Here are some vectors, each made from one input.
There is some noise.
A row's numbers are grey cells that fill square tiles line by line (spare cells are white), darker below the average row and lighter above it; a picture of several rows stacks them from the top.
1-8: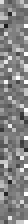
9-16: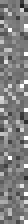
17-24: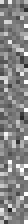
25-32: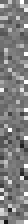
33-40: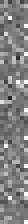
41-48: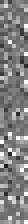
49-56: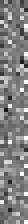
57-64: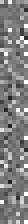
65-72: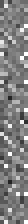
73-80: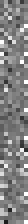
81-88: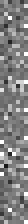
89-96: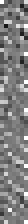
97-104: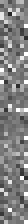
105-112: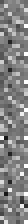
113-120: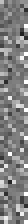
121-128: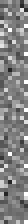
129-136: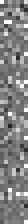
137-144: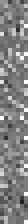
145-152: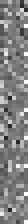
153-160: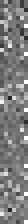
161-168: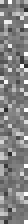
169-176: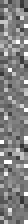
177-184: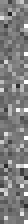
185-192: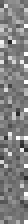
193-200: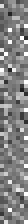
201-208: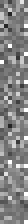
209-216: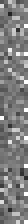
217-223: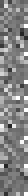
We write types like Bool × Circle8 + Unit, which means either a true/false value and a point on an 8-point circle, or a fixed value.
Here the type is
Bool × Bool × Bool × Bool + Label5.
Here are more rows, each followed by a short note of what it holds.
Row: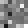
one of 5 labels
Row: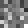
four true/false values
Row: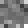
four true/false values
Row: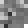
four true/false values
